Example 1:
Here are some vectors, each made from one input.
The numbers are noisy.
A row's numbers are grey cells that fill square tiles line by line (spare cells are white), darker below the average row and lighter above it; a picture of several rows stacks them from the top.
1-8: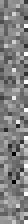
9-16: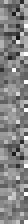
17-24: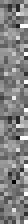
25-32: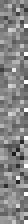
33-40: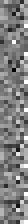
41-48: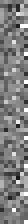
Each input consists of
either a point on a 4-point line, or three true/false values.
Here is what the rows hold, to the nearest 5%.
About 30% of them hold a point on a 4-point line. The rest hold three true/false values.
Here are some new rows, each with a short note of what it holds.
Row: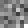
three true/false values
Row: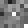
three true/false values
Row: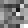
a point on a 4-point line
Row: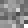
three true/false values
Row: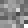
three true/false values
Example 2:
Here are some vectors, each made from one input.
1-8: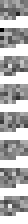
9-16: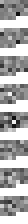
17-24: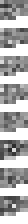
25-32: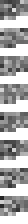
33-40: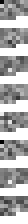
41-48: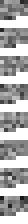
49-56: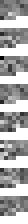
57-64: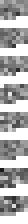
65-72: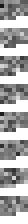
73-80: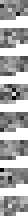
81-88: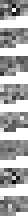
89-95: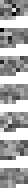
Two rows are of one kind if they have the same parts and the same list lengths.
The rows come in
2 kinds.
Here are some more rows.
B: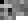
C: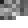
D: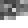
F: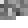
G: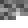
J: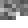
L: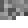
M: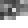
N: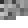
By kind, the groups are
B, C, F, G, J, L, N
D, M

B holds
a point on a 5-point circle and four true/false values.
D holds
a point on a 5-point circle.
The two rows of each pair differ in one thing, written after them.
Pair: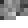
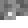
one of the four true/false values
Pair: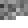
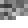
the place on the 5-point circle
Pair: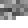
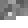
one of the four true/false values
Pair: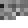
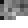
one of the four true/false values
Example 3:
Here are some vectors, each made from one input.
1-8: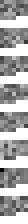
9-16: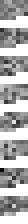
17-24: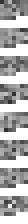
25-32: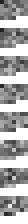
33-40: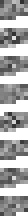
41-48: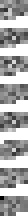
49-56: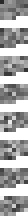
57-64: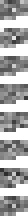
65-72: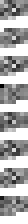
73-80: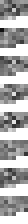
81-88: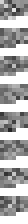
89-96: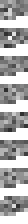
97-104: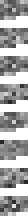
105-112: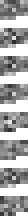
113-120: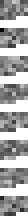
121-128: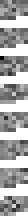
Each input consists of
a point on a 10-point circle, together with either a fixed value, or three true/false values.
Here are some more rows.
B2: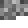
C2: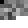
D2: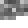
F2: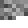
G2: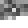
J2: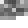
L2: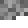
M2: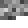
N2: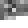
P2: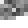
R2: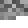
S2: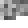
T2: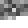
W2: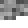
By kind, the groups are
B2, C2, F2, L2, M2, R2, S2, W2
D2, G2, J2, N2, P2, T2

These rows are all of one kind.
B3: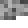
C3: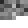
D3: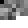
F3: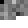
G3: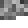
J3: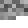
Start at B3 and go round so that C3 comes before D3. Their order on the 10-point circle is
B3, G3, F3, C3, J3, D3.
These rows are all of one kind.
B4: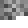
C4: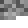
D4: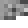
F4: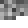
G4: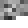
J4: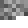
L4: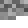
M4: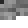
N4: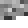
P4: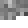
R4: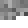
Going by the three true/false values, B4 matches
G4, J4 and N4.
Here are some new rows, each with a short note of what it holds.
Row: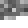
a point on a 10-point circle
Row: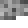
a point on a 10-point circle and three true/false values
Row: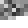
a point on a 10-point circle
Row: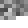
a point on a 10-point circle and three true/false values
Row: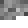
a point on a 10-point circle and three true/false values
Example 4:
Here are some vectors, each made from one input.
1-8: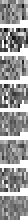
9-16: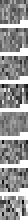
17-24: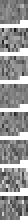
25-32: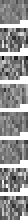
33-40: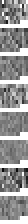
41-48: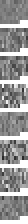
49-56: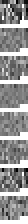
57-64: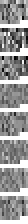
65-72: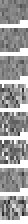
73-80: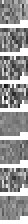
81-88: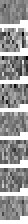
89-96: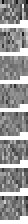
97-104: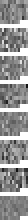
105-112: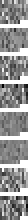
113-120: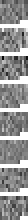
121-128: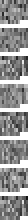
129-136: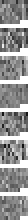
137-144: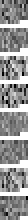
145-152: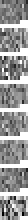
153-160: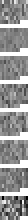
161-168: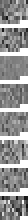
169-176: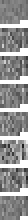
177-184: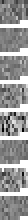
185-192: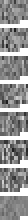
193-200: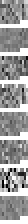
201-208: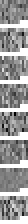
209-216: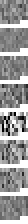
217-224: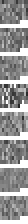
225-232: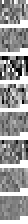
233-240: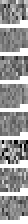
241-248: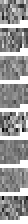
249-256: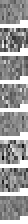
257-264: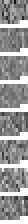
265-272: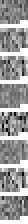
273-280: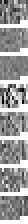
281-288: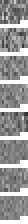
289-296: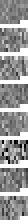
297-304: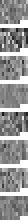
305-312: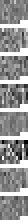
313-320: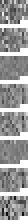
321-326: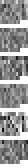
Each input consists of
either a fixed value, or a node of a 13-node tree and three true/false values.
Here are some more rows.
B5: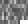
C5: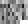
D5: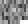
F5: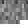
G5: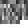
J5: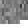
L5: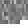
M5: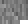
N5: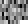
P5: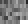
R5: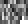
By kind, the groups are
B5, C5, D5, F5, G5, J5, L5, M5, N5, R5
P5

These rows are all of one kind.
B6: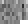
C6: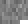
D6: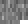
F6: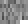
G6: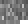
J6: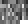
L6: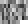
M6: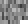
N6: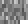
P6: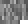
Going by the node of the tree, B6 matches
C6, D6 and N6.
